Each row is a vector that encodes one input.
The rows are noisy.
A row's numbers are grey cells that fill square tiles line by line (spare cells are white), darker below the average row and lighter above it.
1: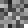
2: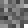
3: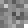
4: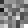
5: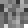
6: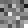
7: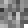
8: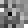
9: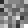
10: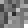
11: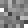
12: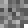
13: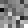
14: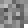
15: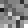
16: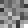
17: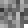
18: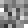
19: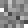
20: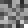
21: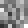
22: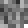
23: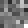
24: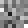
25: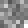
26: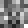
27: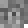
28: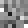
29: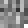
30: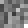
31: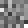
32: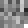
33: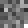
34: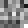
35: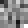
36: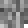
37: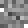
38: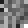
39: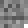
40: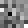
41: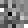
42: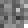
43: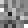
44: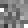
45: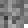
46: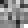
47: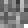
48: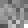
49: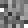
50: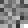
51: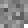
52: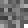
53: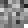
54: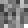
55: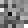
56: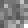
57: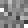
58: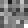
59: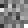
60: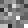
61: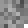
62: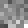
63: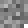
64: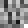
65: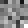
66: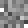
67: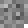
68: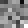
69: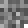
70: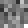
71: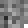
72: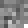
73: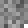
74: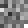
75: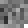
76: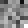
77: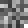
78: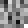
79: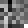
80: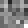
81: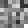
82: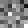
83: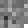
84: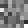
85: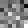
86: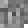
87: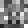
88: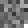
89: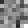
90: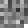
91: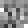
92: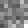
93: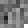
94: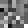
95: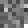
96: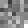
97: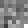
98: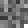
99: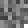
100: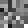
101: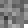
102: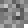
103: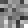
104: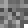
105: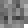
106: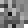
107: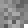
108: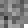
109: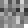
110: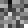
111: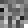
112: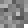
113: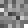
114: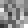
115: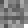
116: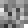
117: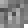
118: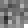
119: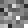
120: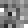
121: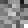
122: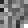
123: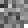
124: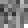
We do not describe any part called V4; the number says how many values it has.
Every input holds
a point on a 7-point line, together with either three true/false values, or a value of V4.
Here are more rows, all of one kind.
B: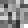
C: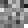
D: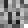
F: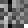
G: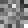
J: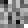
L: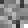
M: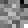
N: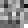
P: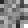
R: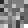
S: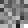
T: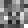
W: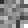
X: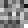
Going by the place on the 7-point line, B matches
D, N, T and X.
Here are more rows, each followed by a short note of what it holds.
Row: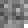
a point on a 7-point line and three true/false values
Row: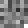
a point on a 7-point line and three true/false values
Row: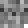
a point on a 7-point line and three true/false values
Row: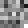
a point on a 7-point line and a value of V4
